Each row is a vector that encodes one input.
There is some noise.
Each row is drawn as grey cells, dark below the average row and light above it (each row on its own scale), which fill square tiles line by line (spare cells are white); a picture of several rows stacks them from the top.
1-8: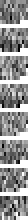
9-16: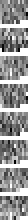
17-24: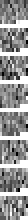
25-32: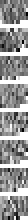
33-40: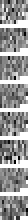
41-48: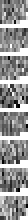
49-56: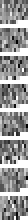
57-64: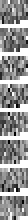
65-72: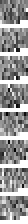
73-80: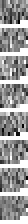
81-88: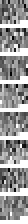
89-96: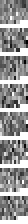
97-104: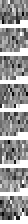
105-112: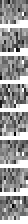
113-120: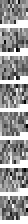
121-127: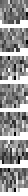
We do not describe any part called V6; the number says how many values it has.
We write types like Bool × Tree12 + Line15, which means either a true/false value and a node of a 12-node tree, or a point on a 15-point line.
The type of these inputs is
Circle11 × Tree8 + V6.
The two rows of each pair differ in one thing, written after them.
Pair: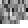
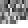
the node of the tree
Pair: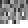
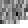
the node of the tree
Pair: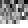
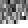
the node of the tree
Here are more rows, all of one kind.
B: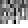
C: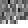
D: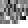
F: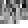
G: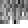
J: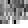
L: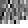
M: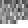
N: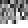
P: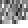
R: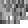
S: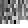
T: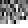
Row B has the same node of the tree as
F, G, J and R.
